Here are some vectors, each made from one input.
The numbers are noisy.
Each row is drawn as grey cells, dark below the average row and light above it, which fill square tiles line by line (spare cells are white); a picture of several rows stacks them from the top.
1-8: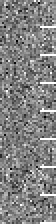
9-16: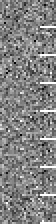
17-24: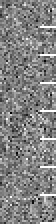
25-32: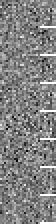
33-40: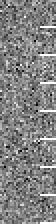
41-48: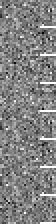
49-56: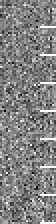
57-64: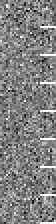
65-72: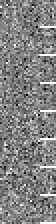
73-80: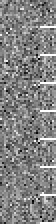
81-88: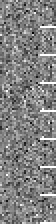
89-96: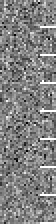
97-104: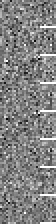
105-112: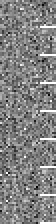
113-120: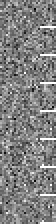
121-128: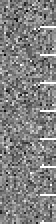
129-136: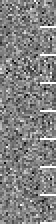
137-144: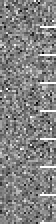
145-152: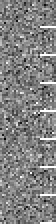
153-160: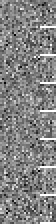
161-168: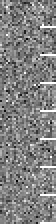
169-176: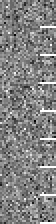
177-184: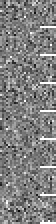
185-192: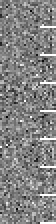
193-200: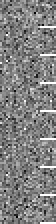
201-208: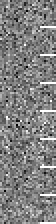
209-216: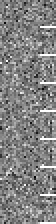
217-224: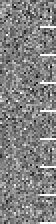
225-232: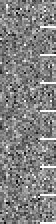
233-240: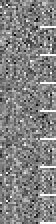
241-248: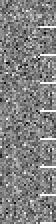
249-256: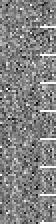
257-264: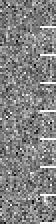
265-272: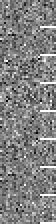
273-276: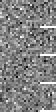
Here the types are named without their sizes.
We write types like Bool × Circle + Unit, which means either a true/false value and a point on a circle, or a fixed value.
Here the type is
Bool × Circle × List(Line).
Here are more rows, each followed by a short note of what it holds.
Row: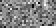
a point on a circle and a true/false value, together with the empty list
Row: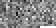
a point on a circle and a true/false value, together with the empty list
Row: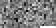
a point on a circle and a true/false value, together with the empty list
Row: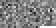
a point on a circle and a true/false value, together with the empty list
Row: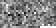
a point on a circle and a true/false value, together with a list of two items
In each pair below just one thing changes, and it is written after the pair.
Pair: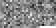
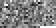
the place on the circle
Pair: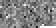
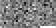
the place on the circle
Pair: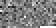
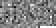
the place on the circle
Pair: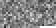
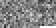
the place on the line in item 2 of the list
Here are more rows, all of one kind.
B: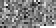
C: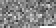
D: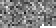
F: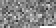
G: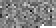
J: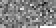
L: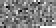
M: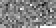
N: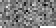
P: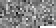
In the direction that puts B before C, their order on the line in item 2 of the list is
B, P, L, J, F, C, N, M, D, G.
